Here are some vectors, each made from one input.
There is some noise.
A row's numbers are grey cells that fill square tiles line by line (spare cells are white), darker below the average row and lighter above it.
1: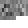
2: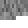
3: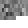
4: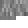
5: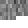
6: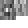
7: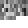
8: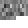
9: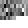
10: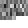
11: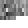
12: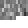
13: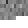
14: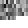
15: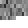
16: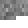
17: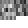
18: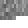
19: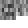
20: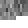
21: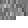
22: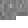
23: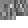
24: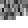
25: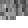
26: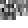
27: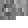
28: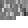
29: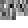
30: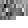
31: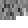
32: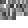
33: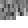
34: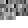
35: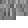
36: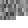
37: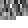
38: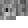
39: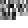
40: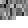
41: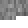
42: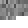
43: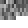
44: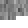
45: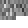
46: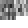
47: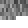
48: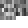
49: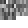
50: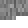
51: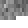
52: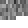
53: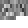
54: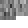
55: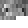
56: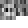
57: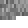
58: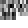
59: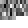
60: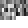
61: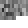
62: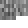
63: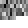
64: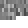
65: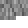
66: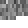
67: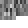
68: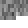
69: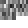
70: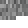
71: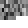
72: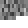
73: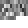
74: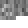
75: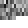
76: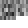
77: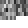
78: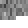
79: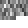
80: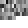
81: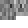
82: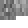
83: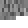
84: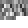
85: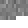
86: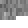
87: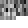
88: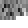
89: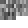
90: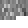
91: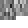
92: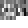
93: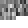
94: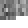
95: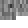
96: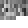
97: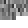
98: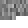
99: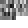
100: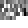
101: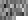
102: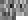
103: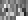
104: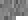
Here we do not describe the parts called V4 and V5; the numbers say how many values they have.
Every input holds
a true/false value and a value of V5, together with either a point on each of two 3-point lines, or a value of V4.
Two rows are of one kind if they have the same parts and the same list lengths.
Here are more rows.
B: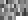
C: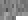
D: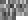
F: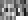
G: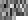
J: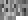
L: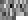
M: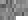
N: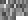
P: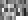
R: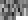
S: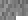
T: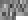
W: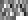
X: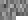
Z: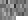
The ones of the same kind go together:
B, D, F, G, L, N, P, W, X
C, J, M, R, S, T, Z

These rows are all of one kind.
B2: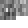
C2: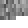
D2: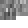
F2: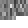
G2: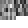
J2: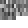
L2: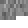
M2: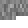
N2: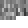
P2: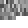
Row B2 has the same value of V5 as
C2, D2, F2 and J2.
